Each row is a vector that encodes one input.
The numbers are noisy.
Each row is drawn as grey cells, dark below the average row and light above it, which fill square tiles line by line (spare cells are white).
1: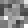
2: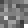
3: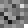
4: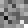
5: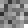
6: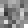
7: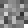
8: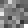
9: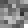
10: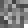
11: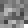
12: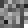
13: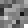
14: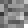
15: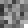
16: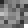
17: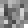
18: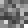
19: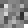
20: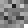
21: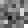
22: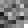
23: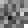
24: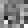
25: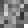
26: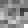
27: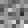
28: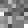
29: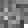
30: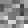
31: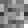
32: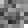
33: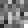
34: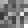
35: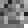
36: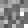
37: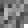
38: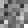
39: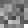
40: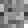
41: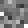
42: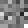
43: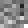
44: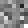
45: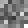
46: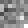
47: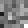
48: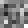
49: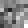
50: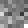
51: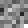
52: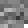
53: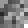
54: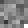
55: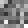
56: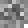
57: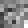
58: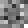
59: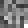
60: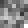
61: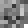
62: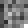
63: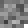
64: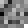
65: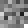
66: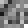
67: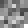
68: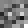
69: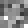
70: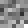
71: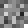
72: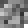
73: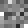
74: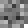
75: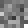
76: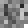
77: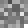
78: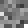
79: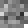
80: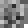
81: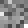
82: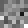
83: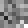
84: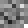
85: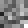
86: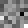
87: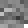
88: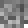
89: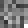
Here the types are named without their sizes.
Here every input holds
a point on a line and four true/false values.
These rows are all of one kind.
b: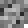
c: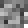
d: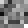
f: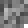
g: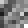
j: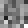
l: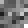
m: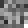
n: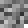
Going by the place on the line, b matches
d and f.
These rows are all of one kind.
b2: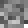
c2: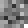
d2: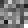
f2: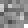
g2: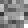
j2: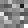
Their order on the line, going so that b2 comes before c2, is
d2, g2, f2, b2, c2, j2.
